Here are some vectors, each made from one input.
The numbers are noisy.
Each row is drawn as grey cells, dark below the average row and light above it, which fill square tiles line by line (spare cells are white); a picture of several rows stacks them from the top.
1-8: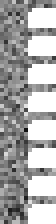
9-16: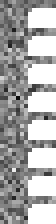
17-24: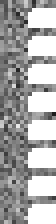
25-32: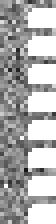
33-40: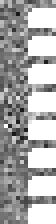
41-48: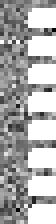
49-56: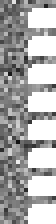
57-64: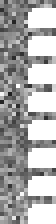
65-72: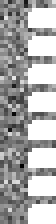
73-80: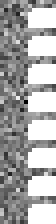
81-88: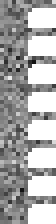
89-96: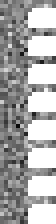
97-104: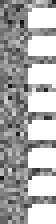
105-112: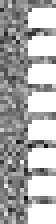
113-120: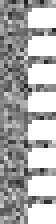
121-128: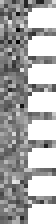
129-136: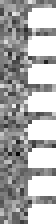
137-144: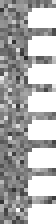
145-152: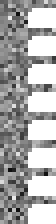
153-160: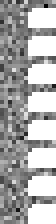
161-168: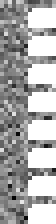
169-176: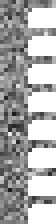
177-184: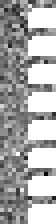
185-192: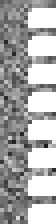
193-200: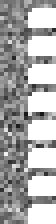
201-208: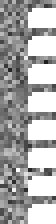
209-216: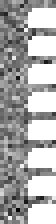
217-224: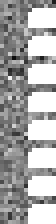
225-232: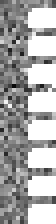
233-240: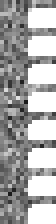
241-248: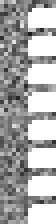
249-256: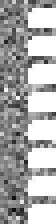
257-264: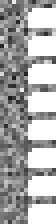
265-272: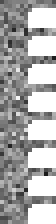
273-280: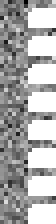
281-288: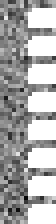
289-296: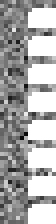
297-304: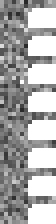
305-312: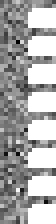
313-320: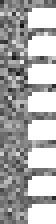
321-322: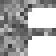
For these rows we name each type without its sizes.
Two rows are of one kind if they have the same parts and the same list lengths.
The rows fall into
2 kinds.
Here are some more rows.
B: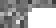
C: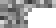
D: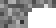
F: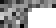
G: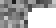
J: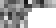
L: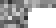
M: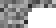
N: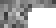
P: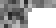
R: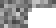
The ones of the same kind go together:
B, D, F, L, N, R
C, G, J, M, P

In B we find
three true/false values.
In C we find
a point on a line.
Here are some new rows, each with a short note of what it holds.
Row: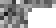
a point on a line
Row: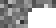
three true/false values
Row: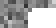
a point on a line
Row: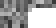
three true/false values
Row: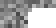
a point on a line
